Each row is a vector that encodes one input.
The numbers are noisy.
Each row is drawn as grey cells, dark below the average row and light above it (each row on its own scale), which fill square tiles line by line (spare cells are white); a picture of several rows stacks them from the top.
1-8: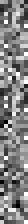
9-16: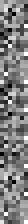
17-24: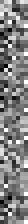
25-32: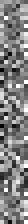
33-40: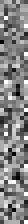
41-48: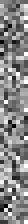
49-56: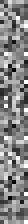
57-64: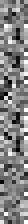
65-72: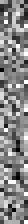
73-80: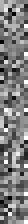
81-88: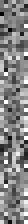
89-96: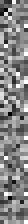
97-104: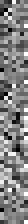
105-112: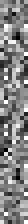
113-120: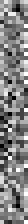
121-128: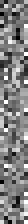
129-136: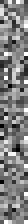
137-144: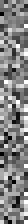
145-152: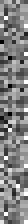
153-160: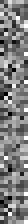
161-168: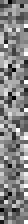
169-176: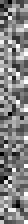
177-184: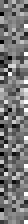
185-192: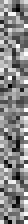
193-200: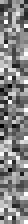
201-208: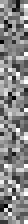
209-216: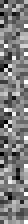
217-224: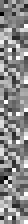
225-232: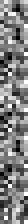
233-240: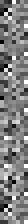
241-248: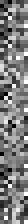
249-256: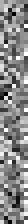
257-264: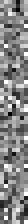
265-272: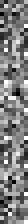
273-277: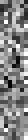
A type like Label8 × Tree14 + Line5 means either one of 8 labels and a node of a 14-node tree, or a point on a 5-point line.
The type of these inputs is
Bool × Bool × Bool + Circle11.
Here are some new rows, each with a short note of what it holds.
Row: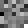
three true/false values
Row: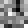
a point on an 11-point circle
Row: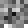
three true/false values
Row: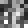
three true/false values
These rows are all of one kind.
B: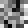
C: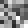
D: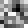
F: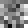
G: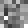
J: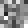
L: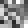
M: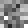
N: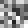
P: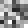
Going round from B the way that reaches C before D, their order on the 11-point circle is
B, F, M, G, J, L, C, N, P, D.
